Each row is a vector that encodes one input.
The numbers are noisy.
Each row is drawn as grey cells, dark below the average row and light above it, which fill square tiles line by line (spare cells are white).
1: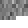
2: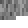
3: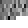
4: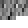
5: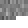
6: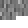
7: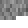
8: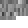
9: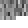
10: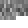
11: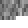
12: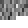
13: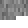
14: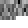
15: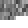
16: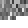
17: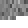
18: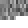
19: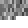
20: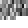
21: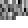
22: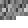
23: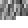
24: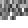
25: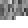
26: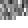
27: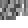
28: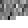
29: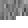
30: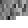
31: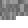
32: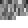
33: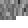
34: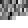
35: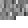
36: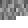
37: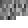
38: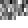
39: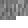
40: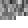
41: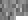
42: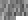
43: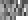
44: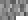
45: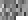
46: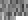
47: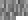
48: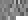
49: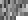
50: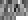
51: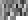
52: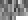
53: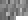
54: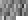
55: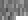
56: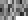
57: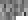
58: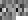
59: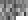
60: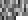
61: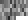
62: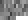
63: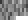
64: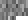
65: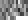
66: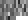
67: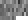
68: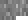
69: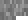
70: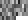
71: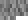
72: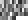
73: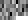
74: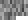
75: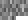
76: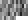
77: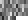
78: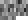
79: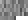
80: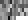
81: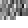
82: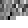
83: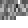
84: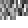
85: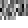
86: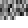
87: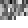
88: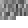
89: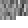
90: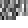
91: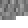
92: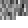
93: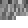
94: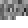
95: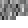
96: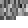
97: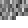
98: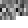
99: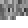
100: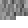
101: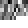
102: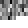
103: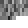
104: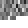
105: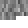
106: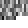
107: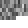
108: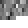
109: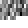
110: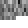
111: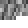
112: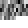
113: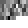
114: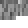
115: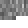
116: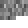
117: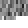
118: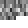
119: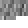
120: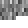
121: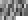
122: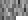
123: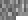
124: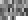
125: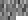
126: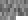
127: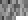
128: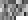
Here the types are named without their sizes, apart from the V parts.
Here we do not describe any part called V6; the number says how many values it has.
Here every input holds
a list of items, each a point on a line and a value of V6.
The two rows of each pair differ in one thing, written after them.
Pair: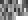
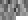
the value of V6 in item 1 of the list
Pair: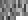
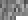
the value of V6 in item 2 of the list
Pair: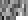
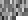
the place on the line in item 1 of the list
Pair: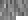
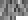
the place on the line in item 2 of the list
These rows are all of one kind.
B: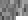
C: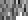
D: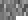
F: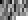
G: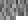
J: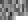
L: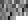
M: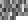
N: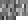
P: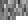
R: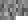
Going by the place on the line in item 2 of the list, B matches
C and L.
